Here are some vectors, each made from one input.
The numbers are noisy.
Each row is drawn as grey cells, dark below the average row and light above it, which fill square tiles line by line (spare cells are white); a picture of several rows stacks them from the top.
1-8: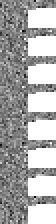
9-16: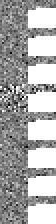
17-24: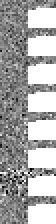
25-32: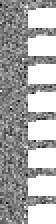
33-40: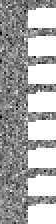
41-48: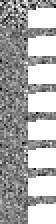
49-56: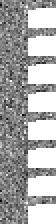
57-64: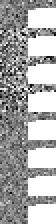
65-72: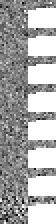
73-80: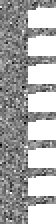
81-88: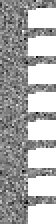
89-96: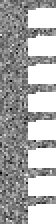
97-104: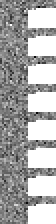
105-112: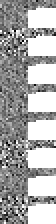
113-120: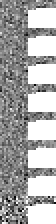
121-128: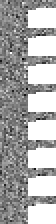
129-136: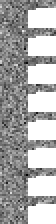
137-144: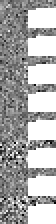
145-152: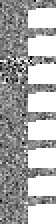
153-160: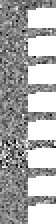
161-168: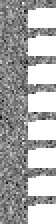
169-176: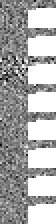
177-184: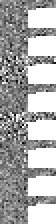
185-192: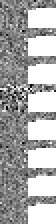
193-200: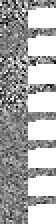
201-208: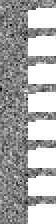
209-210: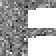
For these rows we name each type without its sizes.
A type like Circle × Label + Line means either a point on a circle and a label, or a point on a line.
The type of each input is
Bool × Bool × Bool × (Tree + Unit) + Label.
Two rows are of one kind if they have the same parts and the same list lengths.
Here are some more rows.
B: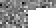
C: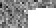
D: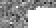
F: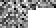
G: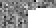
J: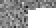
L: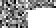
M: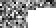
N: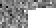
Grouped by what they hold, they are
B, C, G, N
D, J
F, L, M

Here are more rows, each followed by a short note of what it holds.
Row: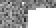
a node of a tree and three true/false values
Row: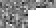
three true/false values
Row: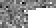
three true/false values
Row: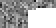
three true/false values
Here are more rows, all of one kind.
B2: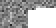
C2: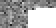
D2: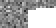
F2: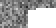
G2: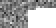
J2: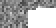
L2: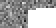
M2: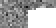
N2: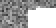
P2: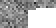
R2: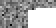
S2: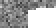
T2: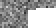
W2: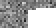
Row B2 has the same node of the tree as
F2, J2, L2 and N2.
